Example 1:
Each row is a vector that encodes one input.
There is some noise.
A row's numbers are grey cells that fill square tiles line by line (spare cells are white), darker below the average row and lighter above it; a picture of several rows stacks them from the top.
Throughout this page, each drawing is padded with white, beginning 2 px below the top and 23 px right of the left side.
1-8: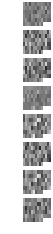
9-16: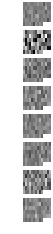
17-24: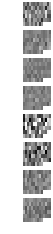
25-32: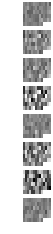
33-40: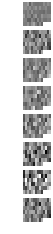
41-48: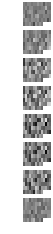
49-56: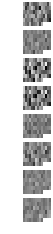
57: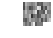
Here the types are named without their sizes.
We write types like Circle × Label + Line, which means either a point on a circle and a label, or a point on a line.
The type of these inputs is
Tree + Unit.
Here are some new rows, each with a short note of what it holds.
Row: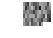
a fixed value
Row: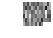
a fixed value
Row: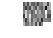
a fixed value
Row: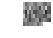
a node of a tree
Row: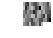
a fixed value
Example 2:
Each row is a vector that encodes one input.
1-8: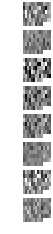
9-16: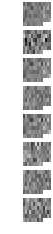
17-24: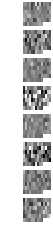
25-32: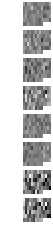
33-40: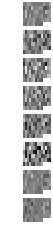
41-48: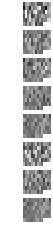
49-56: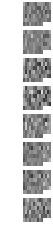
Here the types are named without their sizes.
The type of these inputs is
Tree.
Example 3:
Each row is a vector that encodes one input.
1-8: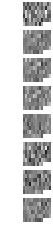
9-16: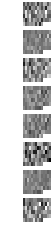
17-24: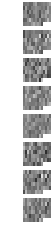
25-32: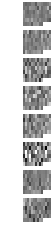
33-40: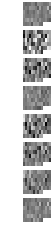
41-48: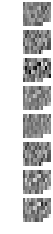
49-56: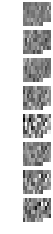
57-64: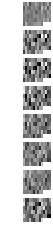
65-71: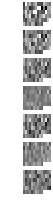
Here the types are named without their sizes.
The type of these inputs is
Circle + Unit.
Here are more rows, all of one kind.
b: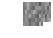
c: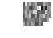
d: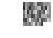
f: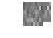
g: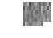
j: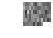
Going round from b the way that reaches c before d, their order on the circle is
b, c, j, f, d, g.
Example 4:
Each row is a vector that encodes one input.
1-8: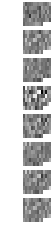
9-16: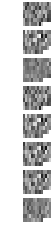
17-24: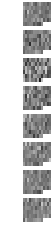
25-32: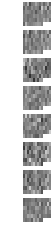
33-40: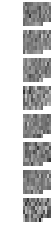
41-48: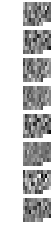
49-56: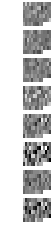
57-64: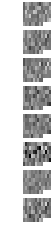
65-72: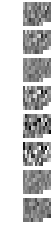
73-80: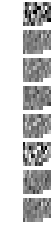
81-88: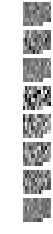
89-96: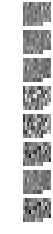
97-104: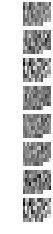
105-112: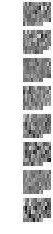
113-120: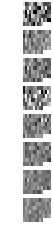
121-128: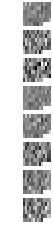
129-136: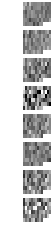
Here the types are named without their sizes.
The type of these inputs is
Circle + Unit.
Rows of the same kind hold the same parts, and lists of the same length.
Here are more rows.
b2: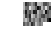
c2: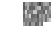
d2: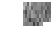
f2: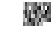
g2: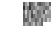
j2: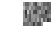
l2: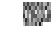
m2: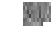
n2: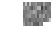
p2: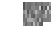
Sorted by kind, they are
b2, c2, d2, f2, g2, j2, m2, n2, p2
l2

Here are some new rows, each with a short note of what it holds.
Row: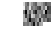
a point on a circle
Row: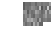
a point on a circle
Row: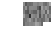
a point on a circle
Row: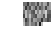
a fixed value
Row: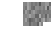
a point on a circle
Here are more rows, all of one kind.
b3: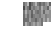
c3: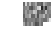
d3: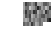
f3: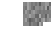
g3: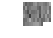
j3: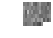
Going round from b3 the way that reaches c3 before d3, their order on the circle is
b3, f3, c3, j3, d3, g3.
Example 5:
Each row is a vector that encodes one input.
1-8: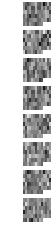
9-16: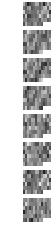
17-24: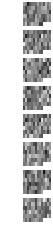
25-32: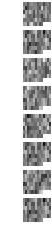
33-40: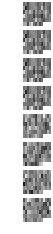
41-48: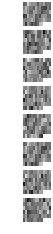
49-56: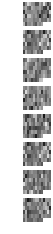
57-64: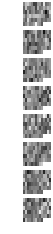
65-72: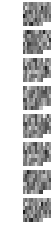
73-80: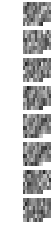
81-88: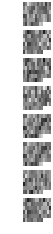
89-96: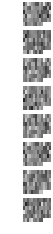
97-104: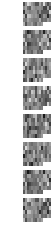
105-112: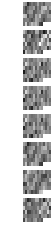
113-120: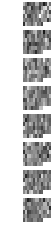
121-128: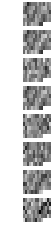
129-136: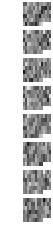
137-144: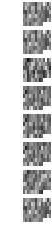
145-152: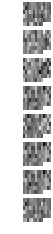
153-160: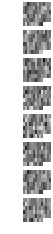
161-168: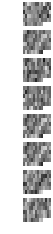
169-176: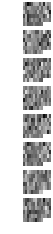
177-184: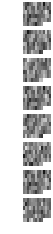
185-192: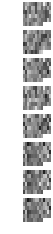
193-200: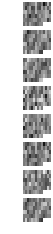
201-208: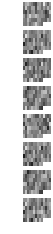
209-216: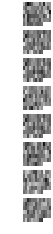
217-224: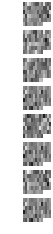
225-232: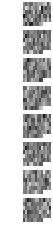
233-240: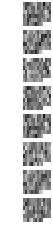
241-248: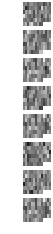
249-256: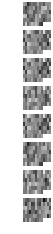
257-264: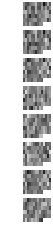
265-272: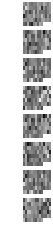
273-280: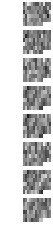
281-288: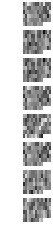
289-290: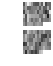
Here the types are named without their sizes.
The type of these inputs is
Bool × Bool × Bool.
